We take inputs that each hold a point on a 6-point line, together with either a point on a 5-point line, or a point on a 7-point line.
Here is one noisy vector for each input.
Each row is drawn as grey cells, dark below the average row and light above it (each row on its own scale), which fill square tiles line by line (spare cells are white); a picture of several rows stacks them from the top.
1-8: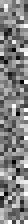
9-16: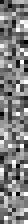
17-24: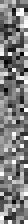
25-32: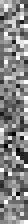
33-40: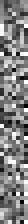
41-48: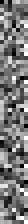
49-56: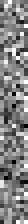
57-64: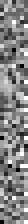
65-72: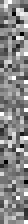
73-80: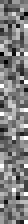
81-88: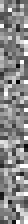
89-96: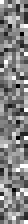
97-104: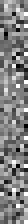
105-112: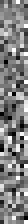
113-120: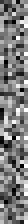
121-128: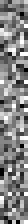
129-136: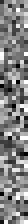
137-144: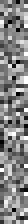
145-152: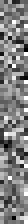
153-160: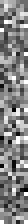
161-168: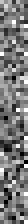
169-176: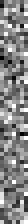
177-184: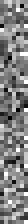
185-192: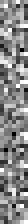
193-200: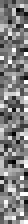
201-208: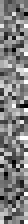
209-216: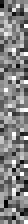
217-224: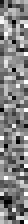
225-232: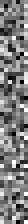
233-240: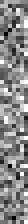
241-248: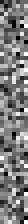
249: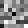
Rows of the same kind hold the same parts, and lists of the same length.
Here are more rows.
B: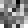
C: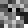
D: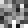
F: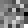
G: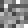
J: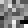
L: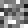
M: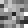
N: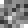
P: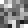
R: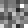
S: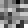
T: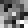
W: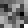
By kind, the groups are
B, M, R, S
C, D, F, G, J, L, N, P, T, W

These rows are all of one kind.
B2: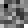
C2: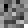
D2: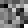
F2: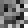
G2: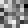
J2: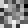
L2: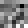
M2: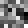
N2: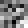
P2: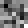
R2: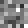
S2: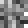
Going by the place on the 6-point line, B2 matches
L2, M2 and P2.
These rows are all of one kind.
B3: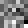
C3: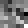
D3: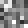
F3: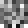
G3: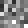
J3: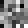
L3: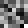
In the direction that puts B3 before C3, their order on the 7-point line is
B3, G3, C3, D3, F3, J3, L3.
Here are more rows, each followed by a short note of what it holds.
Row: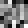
a point on a 6-point line and a point on a 7-point line
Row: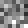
a point on a 6-point line and a point on a 7-point line
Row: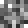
a point on a 6-point line and a point on a 7-point line
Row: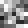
a point on a 5-point line and a point on a 6-point line
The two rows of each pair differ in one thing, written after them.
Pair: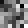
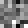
the place on the 7-point line
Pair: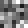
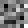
the place on the 7-point line
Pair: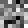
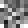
the place on the 7-point line
